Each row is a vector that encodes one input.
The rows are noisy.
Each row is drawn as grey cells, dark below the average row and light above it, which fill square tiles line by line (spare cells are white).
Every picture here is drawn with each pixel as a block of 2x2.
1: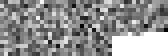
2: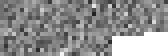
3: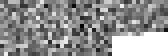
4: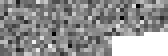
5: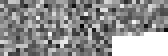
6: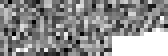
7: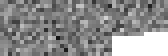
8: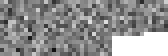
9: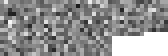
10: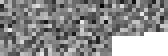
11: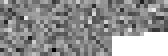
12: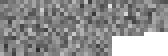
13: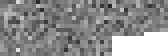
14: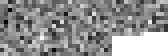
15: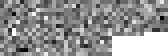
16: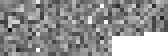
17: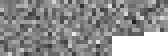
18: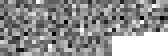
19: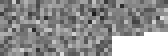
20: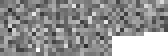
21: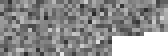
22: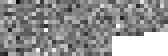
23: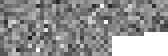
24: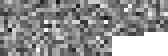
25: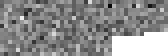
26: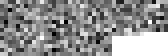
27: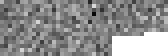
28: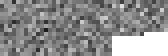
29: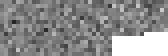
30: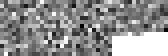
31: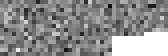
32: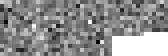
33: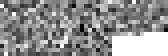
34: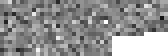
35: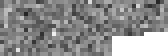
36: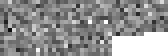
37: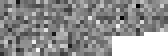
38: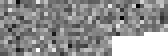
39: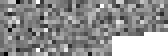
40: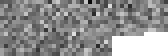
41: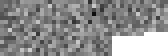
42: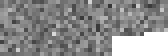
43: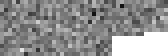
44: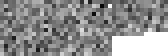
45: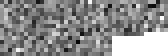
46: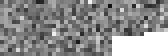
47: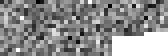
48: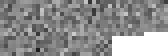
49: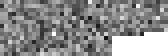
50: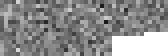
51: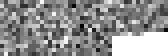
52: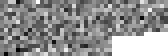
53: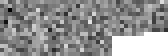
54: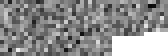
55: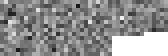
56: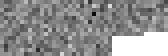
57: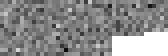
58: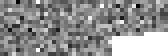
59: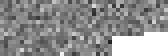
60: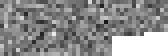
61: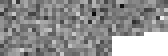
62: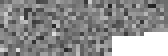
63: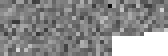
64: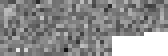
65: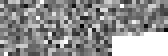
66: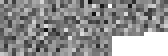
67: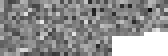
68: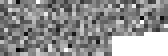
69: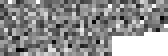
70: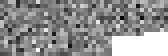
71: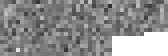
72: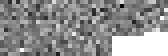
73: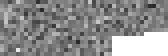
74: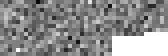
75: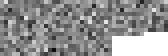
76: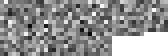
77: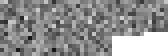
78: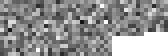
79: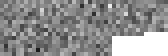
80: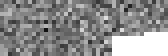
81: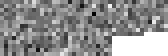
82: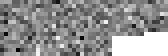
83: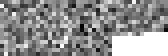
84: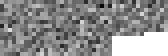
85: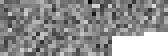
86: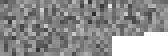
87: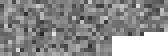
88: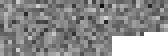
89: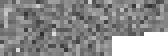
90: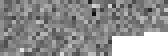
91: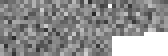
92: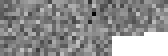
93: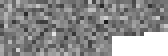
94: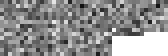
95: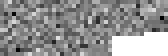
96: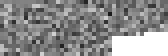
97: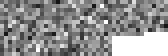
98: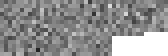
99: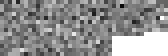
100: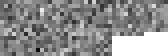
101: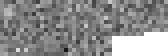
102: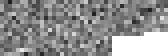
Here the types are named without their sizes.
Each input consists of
either a point on a circle and a true/false value, or a fixed value, or a point on each of two lines.
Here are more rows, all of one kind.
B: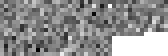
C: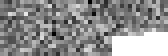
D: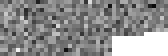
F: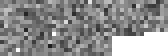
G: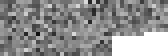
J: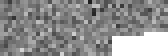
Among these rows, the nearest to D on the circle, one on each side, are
B and C.
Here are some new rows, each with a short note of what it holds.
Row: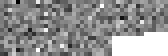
a point on each of two lines
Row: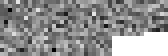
a point on each of two lines
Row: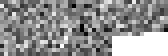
a fixed value
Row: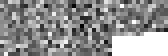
a fixed value
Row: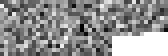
a fixed value
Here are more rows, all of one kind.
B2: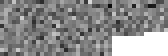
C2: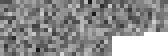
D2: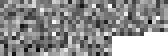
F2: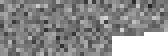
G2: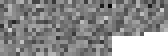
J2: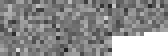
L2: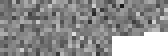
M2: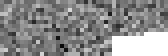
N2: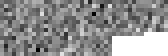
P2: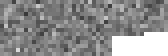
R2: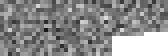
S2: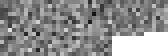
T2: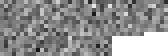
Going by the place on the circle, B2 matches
L2, M2 and S2.
